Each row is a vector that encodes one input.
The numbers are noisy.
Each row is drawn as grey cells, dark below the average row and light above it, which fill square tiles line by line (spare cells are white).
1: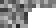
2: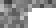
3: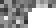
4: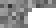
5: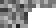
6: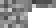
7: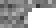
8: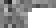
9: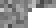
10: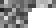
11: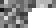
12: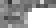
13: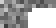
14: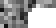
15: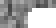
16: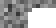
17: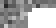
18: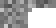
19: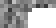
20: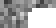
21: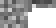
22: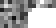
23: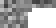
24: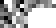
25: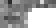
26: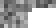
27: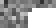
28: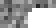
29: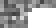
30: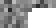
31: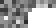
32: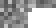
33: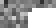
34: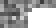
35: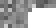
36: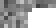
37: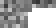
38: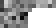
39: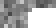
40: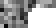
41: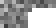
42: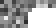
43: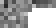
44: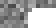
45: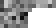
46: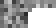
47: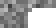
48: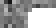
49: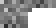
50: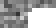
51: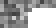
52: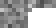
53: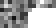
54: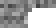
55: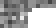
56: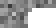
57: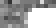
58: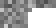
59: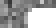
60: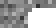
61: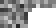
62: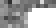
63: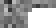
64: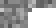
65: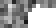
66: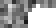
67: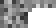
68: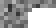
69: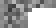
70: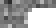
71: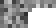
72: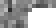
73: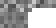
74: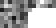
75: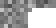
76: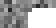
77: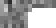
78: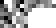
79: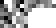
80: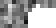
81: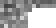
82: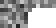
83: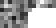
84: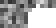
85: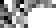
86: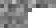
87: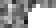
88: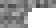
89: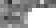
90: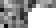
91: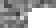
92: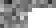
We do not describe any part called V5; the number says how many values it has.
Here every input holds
a list of up to two items, each a true/false value and a value of V5.
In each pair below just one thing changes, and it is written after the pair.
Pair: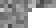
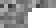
the true/false value in item 1 of the list
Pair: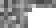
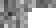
the value of V5 in item 1 of the list
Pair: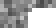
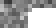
the value of V5 in item 1 of the list
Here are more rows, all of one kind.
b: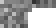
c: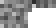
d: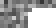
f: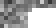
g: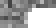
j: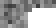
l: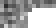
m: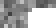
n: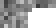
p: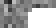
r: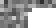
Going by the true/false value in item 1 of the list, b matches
c, g, j and p.
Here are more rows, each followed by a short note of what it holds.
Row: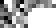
the empty list
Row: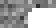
a list of two items
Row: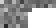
a list of two items
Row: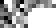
the empty list
